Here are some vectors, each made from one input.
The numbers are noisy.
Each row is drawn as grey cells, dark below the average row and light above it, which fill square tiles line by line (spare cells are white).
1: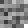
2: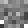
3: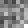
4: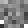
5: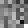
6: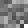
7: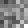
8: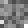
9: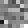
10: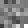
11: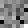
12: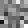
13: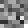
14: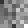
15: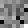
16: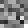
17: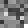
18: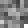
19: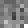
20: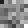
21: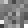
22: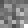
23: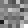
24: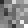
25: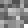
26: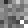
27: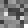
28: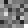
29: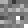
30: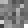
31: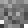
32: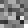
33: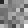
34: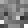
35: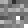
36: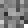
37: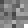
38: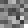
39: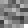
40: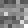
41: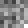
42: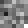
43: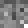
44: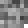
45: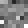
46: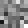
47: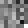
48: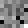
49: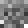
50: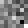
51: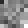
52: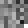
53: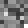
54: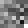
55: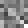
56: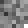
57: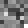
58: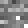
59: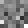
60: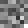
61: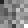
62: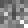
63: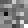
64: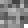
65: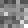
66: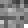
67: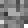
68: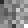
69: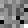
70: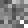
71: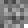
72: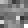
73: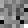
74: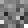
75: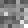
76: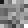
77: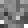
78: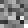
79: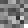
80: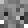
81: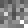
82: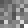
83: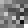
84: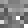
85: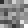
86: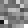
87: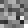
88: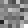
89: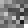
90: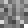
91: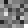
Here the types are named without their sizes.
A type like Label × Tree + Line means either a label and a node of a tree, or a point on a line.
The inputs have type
List(Line) × Tree.
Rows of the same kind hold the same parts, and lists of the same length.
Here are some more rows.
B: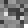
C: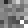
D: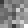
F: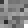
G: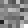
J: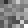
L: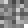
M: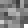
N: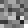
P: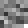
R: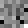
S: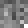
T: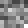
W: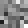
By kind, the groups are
B, N, R
C, D, G, J, L, T, W
F, M, P, S

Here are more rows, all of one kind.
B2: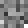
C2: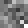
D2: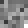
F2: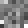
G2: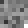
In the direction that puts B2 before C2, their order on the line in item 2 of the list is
G2, B2, C2, F2, D2.
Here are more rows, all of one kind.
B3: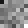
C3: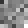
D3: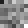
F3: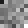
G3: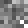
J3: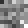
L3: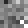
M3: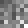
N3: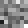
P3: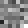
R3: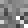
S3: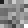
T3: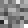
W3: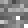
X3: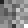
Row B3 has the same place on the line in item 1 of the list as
F3, M3, W3 and X3.
